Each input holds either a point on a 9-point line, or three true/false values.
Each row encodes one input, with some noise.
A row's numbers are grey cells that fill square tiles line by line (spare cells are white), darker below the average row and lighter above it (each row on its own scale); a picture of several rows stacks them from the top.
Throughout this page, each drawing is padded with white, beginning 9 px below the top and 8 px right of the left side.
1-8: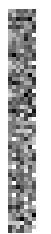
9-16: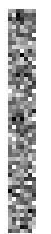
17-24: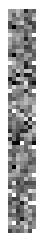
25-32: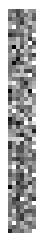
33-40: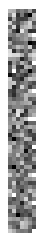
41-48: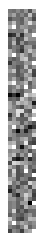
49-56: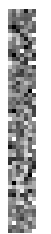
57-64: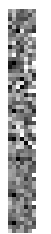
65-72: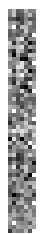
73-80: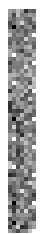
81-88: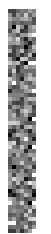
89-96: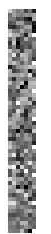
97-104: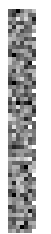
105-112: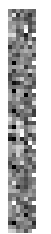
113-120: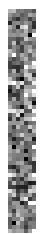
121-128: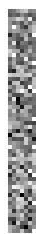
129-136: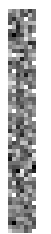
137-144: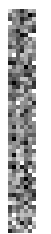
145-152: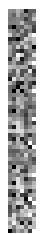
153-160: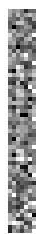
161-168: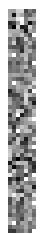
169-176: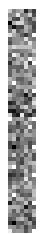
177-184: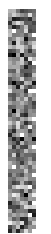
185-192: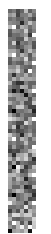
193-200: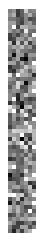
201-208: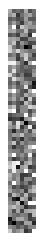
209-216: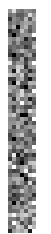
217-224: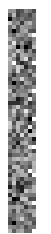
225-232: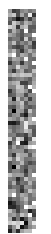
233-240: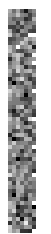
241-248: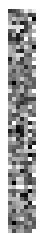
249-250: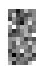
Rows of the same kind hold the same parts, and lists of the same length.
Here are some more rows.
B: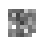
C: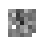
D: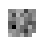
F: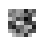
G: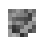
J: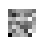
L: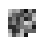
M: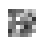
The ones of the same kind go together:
B, C, F, G, L
D, J, M

